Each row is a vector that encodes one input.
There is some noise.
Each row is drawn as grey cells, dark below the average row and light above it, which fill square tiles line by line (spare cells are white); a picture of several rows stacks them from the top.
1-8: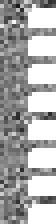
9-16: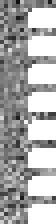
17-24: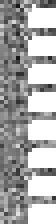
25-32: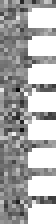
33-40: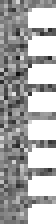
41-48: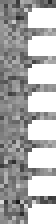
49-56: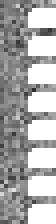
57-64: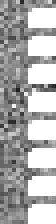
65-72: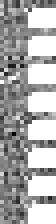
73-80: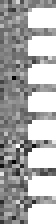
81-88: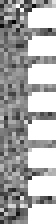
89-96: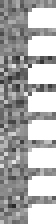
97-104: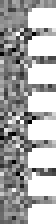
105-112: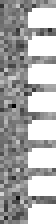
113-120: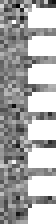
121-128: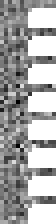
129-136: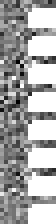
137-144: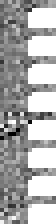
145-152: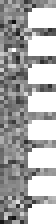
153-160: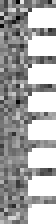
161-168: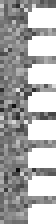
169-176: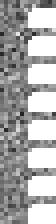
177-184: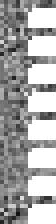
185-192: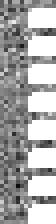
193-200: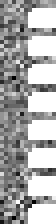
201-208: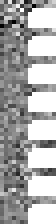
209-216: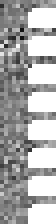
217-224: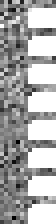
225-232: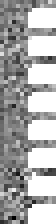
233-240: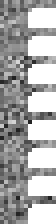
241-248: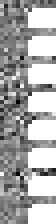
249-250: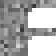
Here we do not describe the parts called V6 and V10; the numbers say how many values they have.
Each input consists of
a true/false value, together with either a value of V6 and a value of V10, or a list of up to two points on an 8-point line.
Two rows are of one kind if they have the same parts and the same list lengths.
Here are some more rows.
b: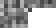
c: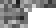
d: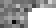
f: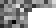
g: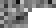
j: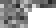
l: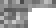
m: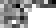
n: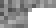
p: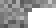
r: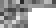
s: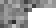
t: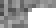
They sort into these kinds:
b, l, m, p, r, s
c, g, n, t
d
f, j

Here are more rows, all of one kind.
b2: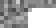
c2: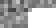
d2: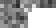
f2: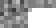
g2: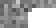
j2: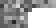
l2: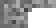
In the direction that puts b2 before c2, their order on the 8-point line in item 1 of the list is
d2, l2, f2, j2, b2, g2, c2.
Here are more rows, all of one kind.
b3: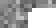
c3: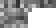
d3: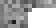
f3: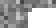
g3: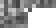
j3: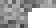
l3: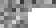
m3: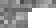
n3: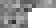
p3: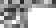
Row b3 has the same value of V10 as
l3 and m3.
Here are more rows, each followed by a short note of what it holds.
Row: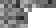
a true/false value, together with a list of two items
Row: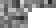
a true/false value, a value of V6 and a value of V10
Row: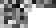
a true/false value, together with the empty list
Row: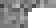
a true/false value, together with a list of two items
